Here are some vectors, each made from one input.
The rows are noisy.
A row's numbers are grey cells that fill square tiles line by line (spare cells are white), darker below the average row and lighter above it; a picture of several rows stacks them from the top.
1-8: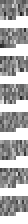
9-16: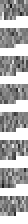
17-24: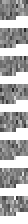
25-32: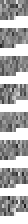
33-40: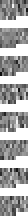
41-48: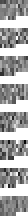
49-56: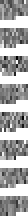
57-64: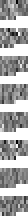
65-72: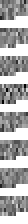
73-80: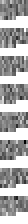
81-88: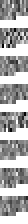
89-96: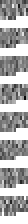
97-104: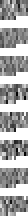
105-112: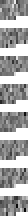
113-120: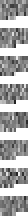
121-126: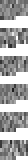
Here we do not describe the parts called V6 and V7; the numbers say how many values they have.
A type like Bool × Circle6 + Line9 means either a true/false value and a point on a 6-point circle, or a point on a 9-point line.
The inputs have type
(Bool × V6 + Line4) × V7.
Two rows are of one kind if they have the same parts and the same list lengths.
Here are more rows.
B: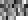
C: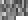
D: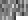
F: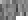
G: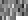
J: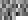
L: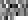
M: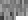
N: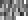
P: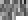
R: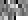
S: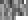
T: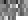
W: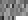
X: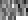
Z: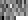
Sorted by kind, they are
B, C, F, J, L, M, P, W, Z
D, G, N, R, S, T, X

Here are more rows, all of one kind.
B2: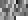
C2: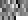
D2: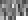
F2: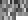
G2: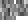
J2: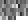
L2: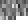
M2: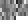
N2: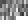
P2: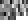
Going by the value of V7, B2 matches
C2, G2 and M2.
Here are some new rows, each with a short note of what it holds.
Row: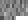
a true/false value, a value of V6 and a value of V7
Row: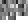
a point on a 4-point line and a value of V7
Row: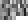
a true/false value, a value of V6 and a value of V7
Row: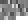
a point on a 4-point line and a value of V7
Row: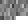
a true/false value, a value of V6 and a value of V7
